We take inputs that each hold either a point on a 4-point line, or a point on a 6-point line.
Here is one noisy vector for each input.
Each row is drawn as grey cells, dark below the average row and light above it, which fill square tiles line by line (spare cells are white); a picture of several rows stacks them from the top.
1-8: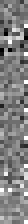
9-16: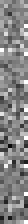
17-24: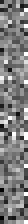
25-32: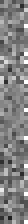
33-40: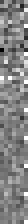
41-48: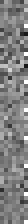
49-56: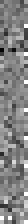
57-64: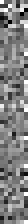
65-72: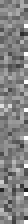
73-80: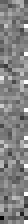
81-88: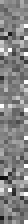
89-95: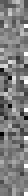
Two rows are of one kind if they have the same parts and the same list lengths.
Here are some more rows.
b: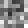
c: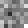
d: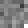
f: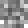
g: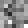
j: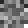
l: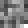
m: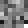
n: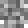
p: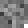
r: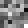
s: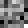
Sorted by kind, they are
b, d, j, p
c, f, g, l, m, n, r, s

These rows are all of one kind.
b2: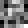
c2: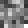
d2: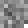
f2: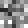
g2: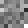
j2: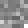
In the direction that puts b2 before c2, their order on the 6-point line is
d2, g2, f2, b2, j2, c2.
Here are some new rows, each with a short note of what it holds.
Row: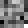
a point on a 6-point line
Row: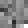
a point on a 6-point line
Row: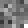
a point on a 4-point line
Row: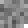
a point on a 6-point line
